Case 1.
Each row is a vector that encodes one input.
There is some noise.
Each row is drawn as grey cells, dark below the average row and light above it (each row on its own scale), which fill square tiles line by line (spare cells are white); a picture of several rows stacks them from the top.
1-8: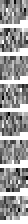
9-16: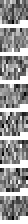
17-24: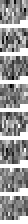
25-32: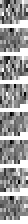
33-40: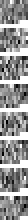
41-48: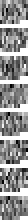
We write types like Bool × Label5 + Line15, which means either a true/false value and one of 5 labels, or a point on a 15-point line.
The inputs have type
Bool × Bool × Bool × Bool.
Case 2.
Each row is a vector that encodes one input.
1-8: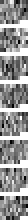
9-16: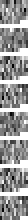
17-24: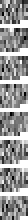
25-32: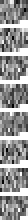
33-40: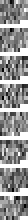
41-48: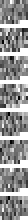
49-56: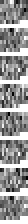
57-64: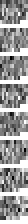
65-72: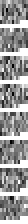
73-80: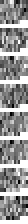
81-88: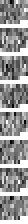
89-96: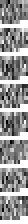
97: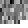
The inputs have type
Bool × Bool × Bool × Bool.
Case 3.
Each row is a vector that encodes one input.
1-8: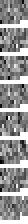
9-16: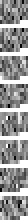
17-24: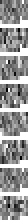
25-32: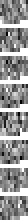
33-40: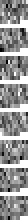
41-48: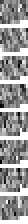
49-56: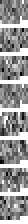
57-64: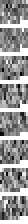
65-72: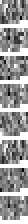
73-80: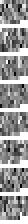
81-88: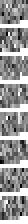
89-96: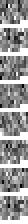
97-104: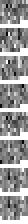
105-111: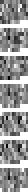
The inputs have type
Bool × Bool × Bool × Bool + Unit.
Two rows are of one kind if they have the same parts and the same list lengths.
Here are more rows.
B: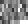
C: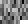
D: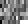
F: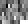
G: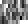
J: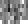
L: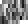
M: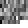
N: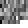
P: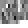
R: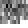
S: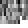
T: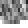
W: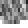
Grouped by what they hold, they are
B, C, F, G, J, L, P, R, S, T, W
D, M, N

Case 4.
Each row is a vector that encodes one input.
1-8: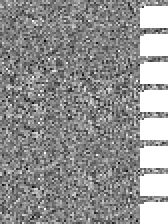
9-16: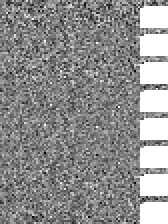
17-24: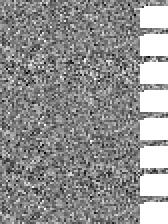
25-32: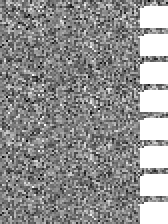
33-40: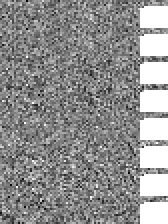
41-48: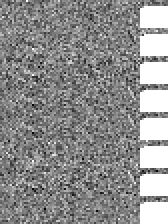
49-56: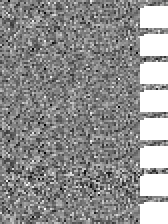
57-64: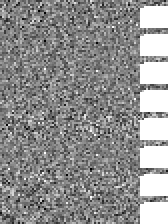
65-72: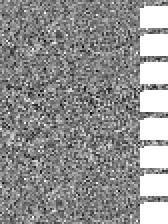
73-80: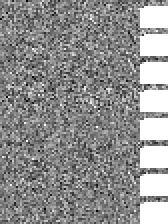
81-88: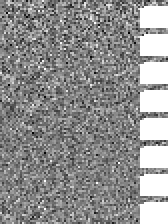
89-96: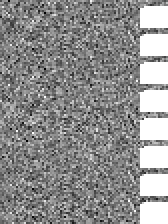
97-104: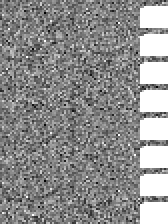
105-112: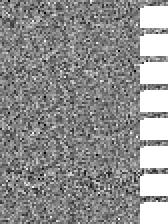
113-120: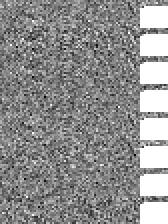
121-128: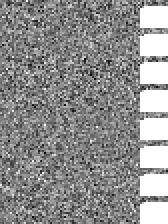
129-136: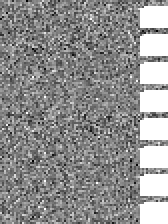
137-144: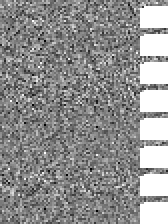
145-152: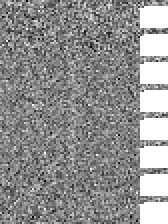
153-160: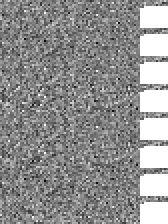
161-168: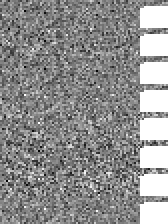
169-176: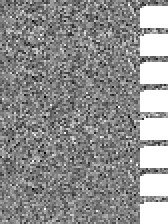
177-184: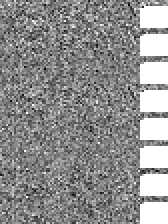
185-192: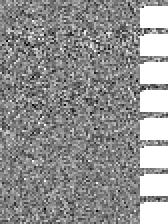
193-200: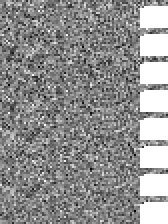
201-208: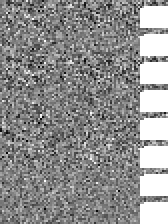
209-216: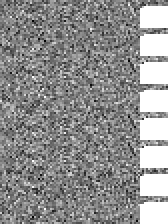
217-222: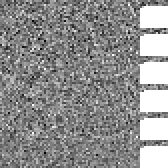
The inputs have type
Bool × Bool × Bool.
